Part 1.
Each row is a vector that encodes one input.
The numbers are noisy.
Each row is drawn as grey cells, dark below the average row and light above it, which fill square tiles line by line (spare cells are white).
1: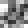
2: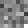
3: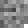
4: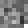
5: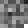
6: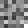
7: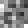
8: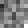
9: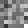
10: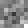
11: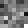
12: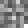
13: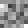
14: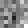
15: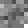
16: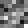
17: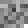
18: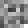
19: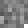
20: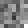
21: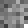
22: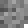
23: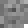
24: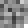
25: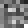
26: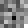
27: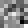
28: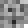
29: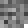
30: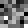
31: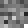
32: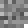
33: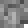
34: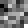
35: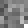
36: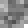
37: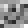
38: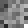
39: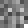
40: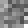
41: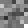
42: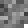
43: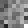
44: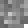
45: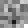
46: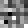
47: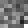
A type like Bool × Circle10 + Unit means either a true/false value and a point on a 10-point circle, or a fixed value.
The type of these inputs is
Circle9.
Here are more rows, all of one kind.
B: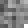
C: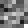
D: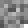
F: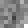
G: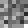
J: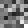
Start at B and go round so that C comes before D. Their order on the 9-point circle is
B, C, D, J, F, G.
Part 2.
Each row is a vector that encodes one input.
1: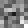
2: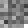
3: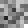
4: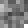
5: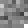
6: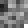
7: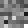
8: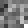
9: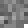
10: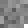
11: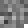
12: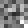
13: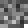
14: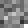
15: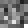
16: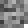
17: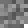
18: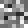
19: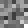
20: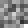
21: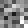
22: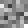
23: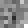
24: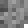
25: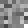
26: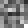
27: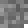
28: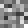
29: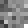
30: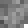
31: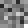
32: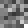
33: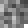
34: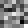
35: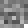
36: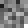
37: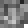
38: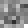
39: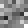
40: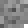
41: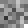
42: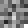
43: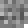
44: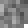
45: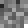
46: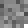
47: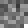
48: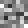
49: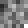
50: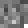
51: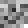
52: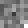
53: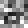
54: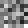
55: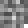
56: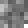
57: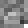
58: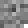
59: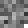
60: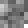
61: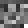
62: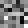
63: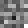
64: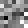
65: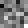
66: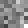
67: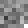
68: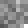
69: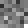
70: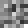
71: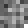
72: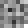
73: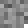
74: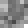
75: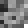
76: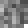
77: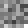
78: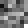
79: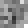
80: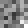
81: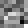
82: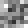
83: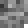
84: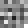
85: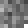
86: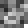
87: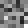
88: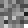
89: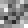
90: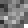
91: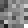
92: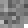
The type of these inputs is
Circle9.
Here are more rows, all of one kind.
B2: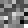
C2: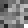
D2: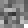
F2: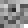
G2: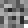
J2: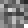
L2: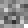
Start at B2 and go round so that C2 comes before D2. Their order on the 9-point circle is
B2, F2, C2, J2, G2, D2, L2.
